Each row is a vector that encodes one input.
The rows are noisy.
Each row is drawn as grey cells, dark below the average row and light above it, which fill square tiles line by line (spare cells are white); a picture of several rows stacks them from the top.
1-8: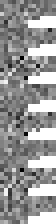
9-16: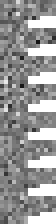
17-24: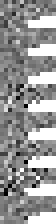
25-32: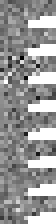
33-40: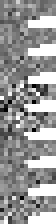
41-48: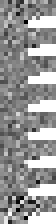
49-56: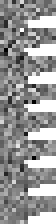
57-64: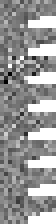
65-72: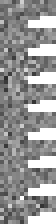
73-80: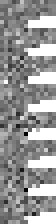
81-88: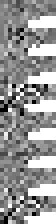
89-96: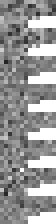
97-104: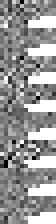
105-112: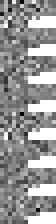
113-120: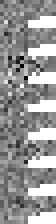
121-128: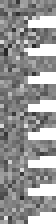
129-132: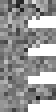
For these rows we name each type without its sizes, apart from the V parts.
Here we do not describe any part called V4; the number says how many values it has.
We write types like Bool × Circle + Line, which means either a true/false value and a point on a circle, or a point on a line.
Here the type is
Bool × V4 + List(Line).
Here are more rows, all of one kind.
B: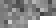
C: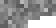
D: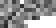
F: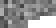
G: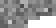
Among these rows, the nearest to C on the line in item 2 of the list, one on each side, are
B and D.
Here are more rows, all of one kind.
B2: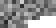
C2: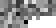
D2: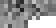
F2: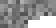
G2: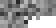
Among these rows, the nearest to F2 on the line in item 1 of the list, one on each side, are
C2 and G2.
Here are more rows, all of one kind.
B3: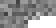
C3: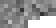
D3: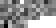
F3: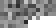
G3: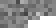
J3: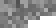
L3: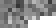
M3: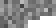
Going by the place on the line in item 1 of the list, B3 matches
F3 and G3.
